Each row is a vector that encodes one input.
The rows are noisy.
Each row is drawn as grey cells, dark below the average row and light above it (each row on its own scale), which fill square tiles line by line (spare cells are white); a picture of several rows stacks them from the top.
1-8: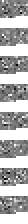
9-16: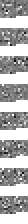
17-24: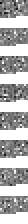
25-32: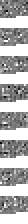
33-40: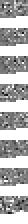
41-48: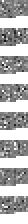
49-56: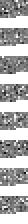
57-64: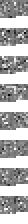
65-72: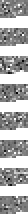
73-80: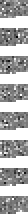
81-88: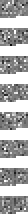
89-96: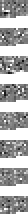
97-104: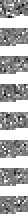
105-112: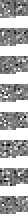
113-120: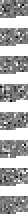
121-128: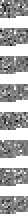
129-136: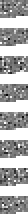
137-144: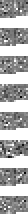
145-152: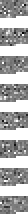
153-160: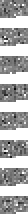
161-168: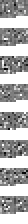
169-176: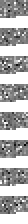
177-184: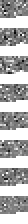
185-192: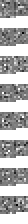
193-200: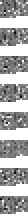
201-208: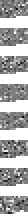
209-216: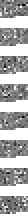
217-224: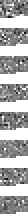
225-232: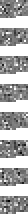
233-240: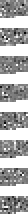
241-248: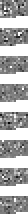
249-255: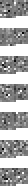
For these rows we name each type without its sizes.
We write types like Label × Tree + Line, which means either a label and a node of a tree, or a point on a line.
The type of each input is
Bool × Bool × Bool × Bool × (Label + Tree) + Unit.
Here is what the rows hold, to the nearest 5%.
About 5% of them hold a fixed value. The rest hold four true/false values, together with either a label, or a node of a tree.
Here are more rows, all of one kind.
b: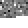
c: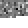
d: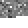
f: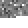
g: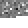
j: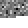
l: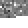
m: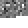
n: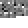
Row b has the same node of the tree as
f, l and m.
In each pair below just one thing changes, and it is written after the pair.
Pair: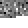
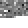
the label
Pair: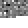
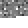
the label
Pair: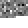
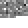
the label
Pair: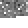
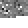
one of the four true/false values
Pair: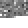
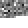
one of the four true/false values
